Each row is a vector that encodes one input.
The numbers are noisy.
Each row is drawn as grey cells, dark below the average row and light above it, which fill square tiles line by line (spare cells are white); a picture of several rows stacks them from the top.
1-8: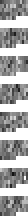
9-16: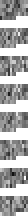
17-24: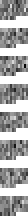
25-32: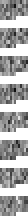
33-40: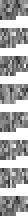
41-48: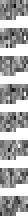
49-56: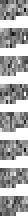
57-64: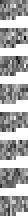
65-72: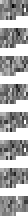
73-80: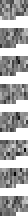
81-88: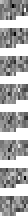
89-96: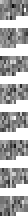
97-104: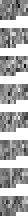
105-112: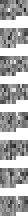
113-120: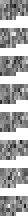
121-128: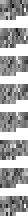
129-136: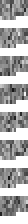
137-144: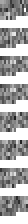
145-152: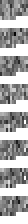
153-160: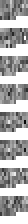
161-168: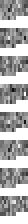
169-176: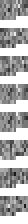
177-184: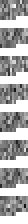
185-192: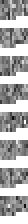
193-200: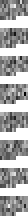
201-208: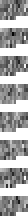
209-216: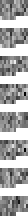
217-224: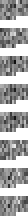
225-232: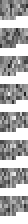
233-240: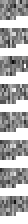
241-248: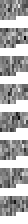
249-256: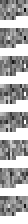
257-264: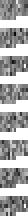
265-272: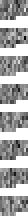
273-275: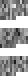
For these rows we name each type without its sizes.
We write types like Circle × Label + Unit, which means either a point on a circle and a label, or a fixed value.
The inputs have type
Bool × Line.
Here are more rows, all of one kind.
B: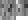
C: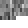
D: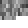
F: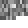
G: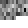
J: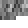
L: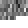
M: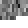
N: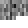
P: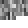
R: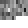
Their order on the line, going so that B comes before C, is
G, R, D, F, P, B, C, J, N, M, L.
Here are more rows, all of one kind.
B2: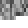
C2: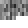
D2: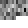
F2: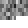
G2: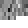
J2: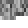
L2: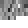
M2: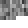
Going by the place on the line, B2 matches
D2 and J2.
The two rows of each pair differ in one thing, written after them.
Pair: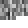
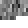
the place on the line
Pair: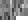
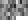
the true/false value
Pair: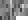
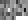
the place on the line
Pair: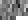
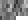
the place on the line
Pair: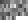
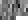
the place on the line
